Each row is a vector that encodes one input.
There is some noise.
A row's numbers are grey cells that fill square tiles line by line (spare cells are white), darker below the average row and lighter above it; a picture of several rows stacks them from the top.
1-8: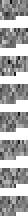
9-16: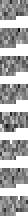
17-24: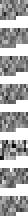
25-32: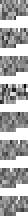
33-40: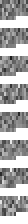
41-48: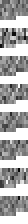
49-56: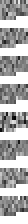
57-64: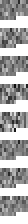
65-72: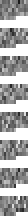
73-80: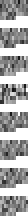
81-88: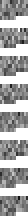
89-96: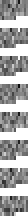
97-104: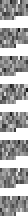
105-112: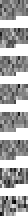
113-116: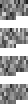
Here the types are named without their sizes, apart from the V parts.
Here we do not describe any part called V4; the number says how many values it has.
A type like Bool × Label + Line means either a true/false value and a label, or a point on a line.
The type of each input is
List(Bool × V4).
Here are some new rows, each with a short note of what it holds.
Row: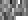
a list of two items
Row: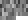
a list of one item
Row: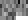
a list of one item
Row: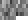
a list of two items
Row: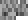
a list of two items
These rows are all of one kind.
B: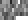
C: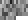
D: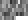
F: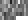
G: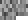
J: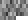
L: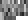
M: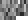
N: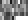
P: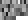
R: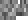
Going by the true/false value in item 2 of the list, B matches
N, P and R.
